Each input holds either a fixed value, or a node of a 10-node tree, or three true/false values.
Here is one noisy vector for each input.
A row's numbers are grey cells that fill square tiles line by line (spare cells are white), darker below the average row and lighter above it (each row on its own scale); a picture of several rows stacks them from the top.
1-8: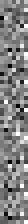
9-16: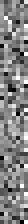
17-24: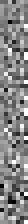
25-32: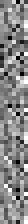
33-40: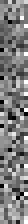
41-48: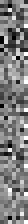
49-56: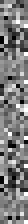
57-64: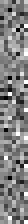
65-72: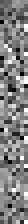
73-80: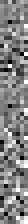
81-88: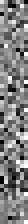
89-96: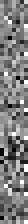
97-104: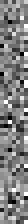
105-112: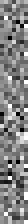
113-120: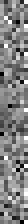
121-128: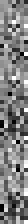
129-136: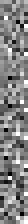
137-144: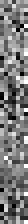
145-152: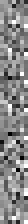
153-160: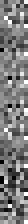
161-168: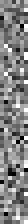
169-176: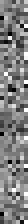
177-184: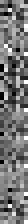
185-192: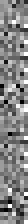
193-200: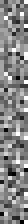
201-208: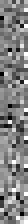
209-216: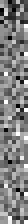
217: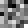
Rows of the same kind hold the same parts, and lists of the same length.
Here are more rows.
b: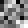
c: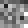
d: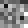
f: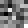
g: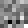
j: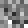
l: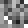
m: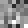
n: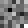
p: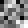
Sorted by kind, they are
b, f, m, p
c, d
g, j, l, n

